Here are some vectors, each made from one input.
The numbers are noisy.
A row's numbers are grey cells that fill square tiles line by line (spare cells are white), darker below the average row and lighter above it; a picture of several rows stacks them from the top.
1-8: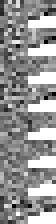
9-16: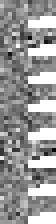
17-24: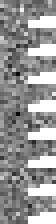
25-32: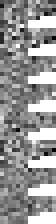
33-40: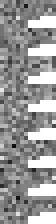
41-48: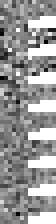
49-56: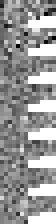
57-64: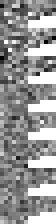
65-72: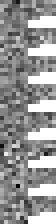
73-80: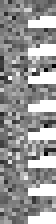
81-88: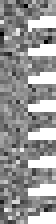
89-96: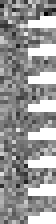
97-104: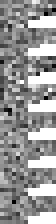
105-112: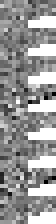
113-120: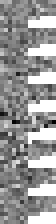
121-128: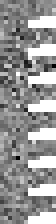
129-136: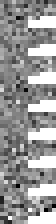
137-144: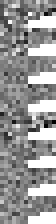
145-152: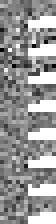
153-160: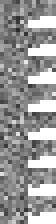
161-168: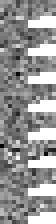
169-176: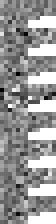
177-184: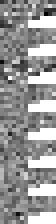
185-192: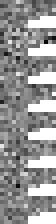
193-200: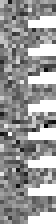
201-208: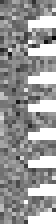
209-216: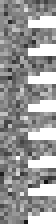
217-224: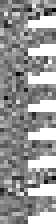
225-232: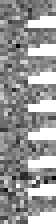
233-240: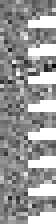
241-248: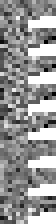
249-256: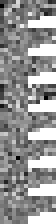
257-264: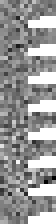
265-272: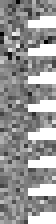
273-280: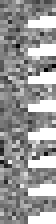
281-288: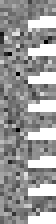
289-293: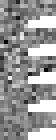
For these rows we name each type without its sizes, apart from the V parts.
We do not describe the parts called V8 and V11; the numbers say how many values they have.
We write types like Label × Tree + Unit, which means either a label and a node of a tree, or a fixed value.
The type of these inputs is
((Bool × Bool × Bool × Bool + Unit) × V11 + V8) × Label × Label.
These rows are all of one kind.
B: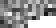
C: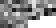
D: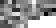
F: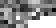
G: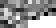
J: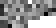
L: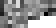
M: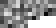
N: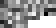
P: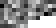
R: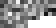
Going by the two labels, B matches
N and R.
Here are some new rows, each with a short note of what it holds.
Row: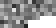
two labels and a value of V11
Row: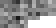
two labels, four true/false values and a value of V11
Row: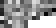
two labels and a value of V8
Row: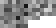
two labels, four true/false values and a value of V11
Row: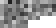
two labels, four true/false values and a value of V11
